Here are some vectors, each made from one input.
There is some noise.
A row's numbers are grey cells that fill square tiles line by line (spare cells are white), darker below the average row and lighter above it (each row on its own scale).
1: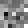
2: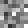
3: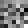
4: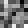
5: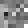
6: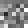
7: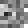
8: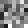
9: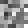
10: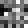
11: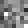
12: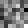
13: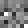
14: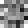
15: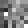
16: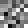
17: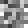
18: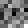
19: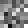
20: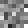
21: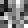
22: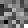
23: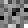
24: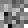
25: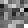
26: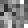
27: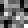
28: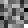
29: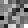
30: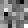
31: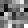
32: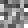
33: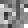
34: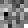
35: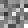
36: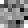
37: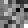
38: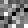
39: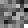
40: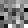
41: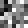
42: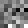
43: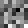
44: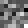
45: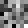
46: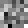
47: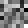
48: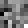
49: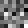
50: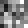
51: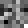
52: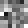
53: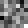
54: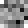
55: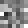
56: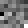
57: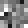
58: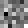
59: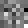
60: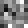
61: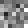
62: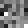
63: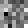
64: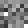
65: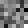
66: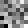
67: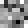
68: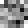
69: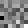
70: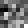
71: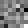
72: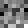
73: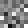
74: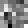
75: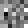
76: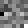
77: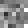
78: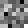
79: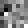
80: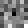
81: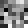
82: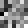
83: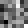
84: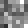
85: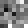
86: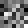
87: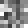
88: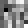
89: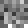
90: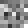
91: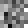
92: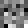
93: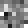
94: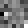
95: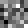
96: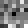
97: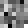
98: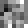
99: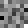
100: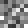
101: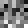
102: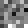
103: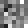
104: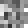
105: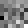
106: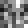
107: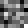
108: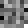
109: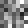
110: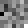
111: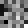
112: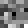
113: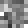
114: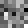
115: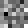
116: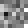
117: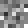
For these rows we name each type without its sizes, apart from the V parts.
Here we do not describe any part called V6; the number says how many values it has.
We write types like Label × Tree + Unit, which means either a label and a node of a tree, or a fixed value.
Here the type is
List(Bool × V6).
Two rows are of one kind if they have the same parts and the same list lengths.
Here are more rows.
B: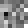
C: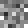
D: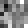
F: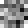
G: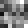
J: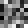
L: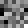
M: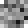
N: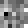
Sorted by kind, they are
B, C, N
D, G, J, L
F, M

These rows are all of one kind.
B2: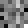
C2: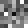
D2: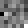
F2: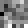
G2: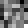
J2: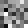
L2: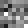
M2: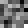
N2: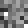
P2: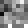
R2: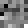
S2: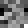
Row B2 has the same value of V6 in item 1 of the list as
D2 and G2.
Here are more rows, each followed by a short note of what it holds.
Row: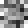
the empty list
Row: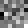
a list of two items
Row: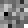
a list of one item
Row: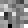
a list of one item
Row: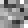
the empty list
